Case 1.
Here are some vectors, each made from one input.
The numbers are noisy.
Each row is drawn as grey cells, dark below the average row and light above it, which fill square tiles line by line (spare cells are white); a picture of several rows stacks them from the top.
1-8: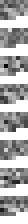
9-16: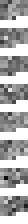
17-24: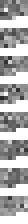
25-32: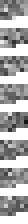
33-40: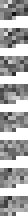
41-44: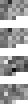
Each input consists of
a point on a 4-point line and a true/false value.
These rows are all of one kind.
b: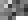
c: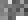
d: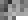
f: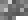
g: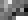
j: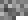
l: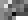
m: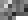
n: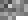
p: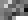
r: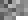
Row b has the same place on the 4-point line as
g, l, m and p.
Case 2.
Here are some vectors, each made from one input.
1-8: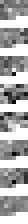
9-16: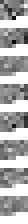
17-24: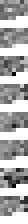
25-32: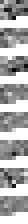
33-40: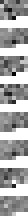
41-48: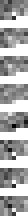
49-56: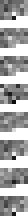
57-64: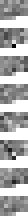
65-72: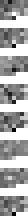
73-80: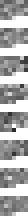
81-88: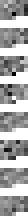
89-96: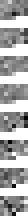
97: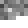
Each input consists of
a point on a 4-point line and a true/false value.
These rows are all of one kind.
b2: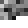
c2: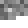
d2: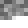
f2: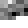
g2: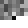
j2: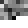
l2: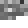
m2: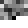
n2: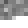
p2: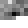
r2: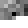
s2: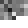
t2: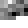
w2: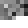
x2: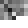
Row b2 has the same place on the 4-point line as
f2, r2, t2 and w2.
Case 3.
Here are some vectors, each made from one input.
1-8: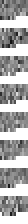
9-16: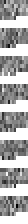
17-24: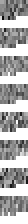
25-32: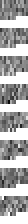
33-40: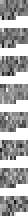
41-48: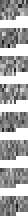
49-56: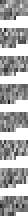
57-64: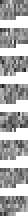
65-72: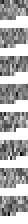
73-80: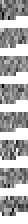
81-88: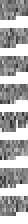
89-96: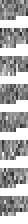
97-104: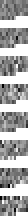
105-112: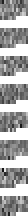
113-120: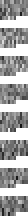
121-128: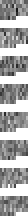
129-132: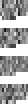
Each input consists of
a point on a 10-point line, together with either a fixed value, or a node of an 11-node tree.
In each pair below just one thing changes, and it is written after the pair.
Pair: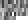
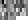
the place on the 10-point line
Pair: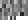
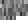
the node of the tree
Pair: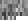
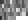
the place on the 10-point line
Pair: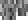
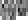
the node of the tree
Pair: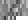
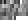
the node of the tree
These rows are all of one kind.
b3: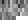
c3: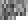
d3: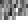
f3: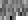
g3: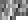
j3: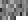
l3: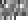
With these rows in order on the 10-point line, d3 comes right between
g3 and l3.
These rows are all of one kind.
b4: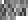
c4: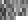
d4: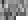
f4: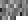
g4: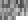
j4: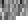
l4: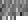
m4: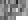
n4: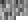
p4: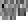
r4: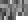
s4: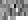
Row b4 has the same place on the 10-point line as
c4 and r4.
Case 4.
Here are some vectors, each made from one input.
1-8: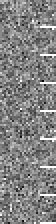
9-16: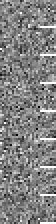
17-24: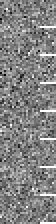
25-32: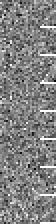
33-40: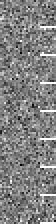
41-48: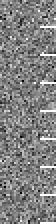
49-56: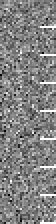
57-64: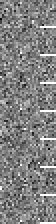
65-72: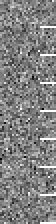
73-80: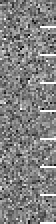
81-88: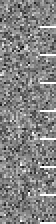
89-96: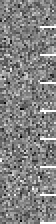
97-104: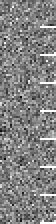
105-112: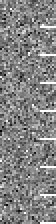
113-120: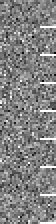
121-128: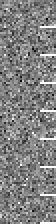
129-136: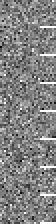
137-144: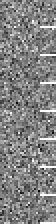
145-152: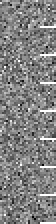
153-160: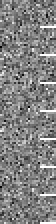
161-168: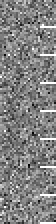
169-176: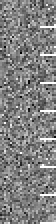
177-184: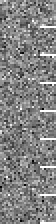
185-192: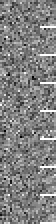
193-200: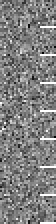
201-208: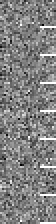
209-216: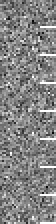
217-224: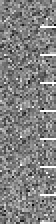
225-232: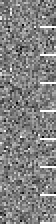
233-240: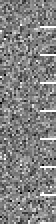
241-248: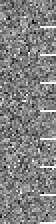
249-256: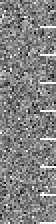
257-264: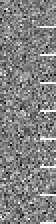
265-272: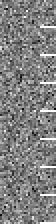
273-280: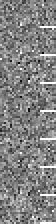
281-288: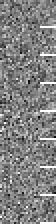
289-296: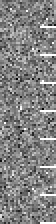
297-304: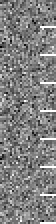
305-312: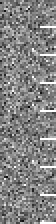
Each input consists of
four true/false values, together with either a fixed value, or a point on a 3-point line and a point on a 4-point line.
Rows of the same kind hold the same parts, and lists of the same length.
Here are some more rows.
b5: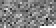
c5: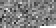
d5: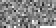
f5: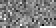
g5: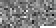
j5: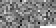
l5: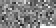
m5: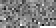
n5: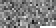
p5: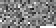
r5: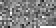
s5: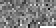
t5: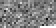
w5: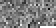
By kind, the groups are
b5, c5, f5, m5, n5, s5, t5, w5
d5, g5, j5, l5, p5, r5

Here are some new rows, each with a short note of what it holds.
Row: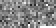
a point on a 3-point line, a point on a 4-point line and four true/false values
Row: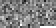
four true/false values
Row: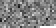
four true/false values
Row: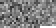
four true/false values
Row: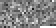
a point on a 3-point line, a point on a 4-point line and four true/false values
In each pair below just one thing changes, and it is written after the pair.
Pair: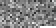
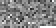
the place on the 3-point line
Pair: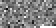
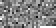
one of the four true/false values
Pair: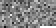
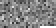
the place on the 3-point line
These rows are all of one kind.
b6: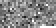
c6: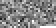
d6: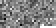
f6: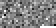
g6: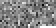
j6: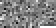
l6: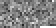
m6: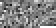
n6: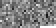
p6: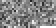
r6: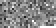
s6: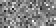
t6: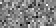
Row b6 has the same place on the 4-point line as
f6 and g6.
